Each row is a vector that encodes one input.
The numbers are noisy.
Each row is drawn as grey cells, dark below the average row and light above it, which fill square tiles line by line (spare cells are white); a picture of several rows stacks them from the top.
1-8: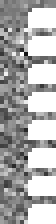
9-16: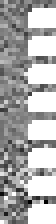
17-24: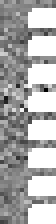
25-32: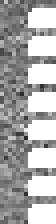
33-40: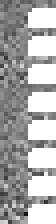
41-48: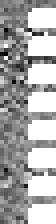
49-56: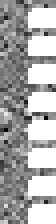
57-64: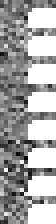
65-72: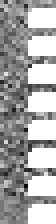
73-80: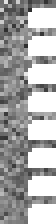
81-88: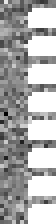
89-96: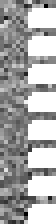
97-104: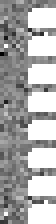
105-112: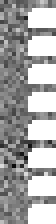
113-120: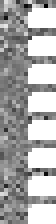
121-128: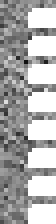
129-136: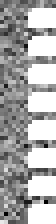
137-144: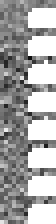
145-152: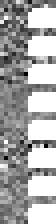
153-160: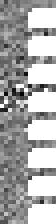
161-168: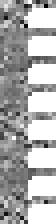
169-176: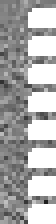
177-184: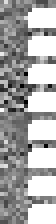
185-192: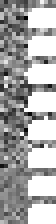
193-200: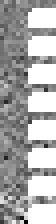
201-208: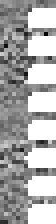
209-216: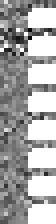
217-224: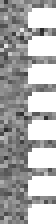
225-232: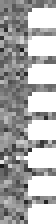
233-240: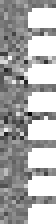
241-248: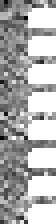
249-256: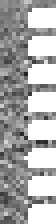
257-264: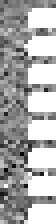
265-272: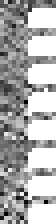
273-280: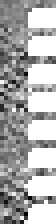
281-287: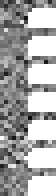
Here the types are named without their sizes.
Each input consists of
a true/false value, together with either a label, or a point on a line.
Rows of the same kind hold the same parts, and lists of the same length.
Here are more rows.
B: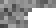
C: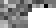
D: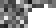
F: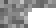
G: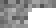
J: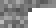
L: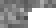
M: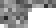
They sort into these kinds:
B, D
C, F, G, J, L, M

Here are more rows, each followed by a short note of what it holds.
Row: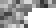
a point on a line and a true/false value
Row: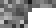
a point on a line and a true/false value
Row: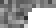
a label and a true/false value
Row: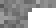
a point on a line and a true/false value
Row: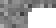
a point on a line and a true/false value
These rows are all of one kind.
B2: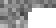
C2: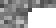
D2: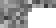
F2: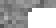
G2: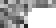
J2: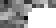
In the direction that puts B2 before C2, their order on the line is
B2, D2, J2, G2, F2, C2.
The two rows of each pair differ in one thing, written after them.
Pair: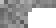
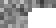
the true/false value
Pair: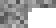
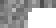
the place on the line
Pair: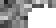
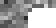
the place on the line
